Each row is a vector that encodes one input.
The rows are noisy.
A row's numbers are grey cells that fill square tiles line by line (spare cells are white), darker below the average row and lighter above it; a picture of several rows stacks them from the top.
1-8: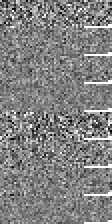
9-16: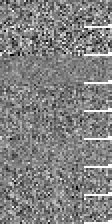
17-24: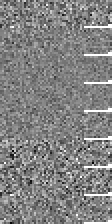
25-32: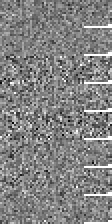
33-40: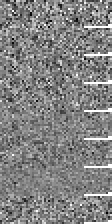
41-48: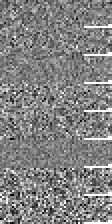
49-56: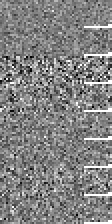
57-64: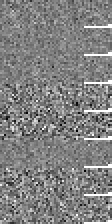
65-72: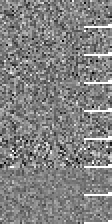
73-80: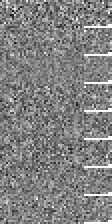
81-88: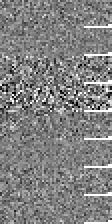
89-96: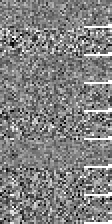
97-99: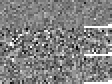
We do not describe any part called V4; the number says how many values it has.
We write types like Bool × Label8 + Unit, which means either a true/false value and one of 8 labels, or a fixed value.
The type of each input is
Bool × Bool × Bool × Label5 × List2(V4).
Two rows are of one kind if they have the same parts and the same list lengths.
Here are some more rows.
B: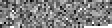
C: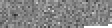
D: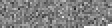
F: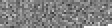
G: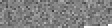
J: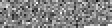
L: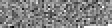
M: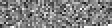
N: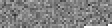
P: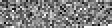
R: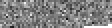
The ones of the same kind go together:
B, D, M, P
C, J, L, N
F, G, R

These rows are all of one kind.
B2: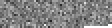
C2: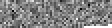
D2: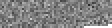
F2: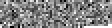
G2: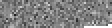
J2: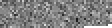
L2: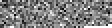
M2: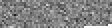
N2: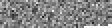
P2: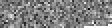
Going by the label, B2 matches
C2 and D2.
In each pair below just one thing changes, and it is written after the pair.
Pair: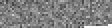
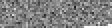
one of the three true/false values
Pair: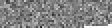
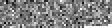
the label
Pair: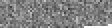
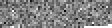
the label
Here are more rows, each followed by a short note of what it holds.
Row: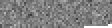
one of 5 labels and three true/false values, together with a list of one item
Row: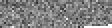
one of 5 labels and three true/false values, together with a list of two items
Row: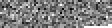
one of 5 labels and three true/false values, together with a list of two items
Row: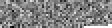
one of 5 labels and three true/false values, together with the empty list
